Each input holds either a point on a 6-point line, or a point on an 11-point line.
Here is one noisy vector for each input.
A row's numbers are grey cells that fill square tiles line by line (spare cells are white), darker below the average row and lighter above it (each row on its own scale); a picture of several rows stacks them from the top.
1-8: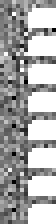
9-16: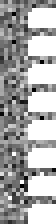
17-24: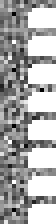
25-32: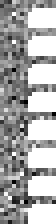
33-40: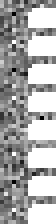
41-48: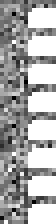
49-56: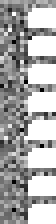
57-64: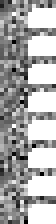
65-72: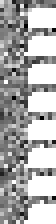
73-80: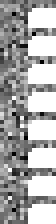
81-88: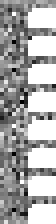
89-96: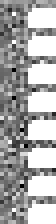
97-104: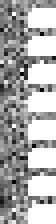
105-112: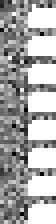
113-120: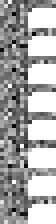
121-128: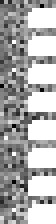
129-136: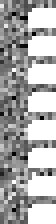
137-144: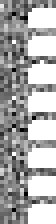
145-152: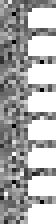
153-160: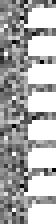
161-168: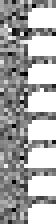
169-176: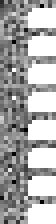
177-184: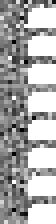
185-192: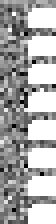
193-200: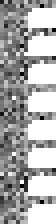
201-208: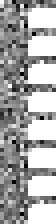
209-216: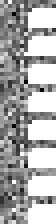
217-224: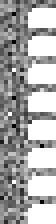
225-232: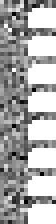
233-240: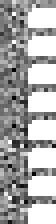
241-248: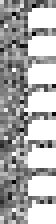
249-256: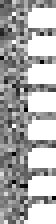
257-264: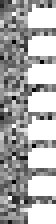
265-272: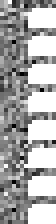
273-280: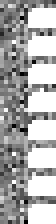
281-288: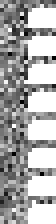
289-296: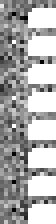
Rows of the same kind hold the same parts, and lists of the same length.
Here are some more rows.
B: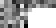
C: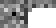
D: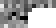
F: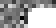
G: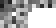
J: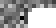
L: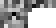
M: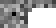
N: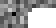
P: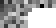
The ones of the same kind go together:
B, C, D, F, J, L, M, N
G, P

